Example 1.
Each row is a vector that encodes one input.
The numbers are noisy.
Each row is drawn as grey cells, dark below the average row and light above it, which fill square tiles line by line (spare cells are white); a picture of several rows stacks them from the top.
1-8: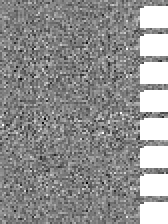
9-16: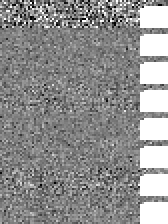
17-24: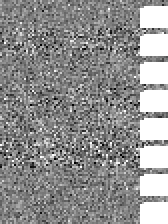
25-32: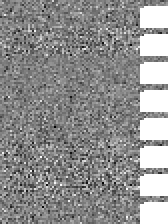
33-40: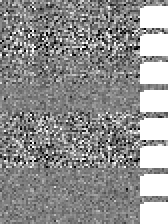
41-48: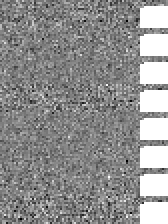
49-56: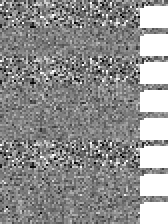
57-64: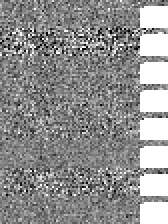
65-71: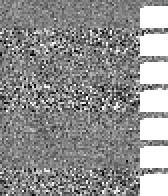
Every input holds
either a fixed value, or one of 6 labels and four true/false values.
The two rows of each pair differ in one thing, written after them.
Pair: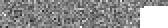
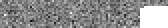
one of the four true/false values
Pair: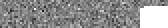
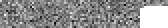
the label
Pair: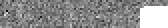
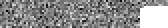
the label
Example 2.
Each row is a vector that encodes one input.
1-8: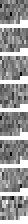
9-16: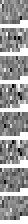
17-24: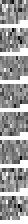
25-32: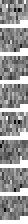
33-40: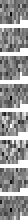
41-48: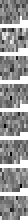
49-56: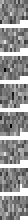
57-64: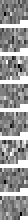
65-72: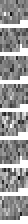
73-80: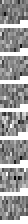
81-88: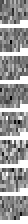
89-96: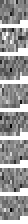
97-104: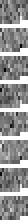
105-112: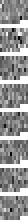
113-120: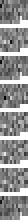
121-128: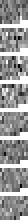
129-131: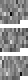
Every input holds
either a point on an 8-point line, or four true/false values.
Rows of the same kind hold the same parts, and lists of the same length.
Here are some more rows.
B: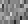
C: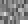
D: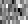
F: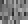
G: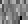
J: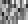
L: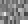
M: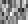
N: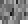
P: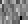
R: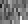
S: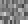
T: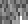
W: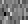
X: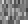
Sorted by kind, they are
B, C, F, G, L, N, P, R, S, T, W, X
D, J, M

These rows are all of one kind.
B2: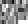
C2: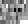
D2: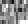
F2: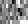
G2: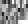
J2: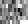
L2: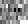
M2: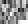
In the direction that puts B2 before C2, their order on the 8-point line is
G2, M2, B2, D2, C2, L2, J2, F2.
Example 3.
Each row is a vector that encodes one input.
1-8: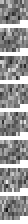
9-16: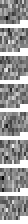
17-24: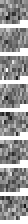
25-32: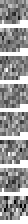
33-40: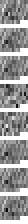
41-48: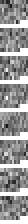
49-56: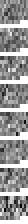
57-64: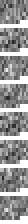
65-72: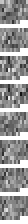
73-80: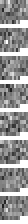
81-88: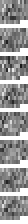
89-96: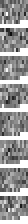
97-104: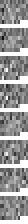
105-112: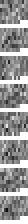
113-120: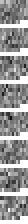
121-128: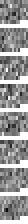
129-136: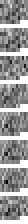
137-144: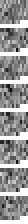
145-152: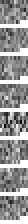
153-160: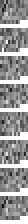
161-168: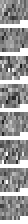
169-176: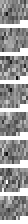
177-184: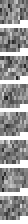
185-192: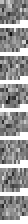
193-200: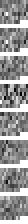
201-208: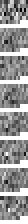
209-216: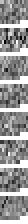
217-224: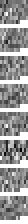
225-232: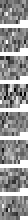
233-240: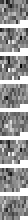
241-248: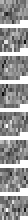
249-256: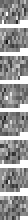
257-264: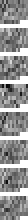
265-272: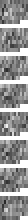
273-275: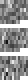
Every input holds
a list of up to two points on a 12-point line.
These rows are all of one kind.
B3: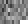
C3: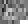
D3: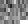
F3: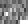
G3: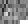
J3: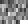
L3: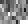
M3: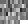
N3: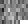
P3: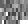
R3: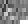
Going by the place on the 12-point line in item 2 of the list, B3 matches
C3, D3, P3 and R3.
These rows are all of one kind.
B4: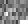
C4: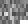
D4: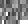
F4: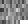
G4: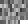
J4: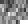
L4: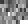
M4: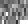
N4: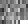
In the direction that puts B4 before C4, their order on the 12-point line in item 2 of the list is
D4, B4, M4, J4, L4, C4, F4, G4, N4.
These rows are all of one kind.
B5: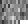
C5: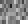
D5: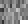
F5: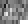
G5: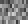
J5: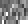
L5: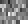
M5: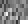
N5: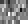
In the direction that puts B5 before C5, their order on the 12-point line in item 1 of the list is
J5, M5, F5, B5, D5, C5, G5, L5, N5.
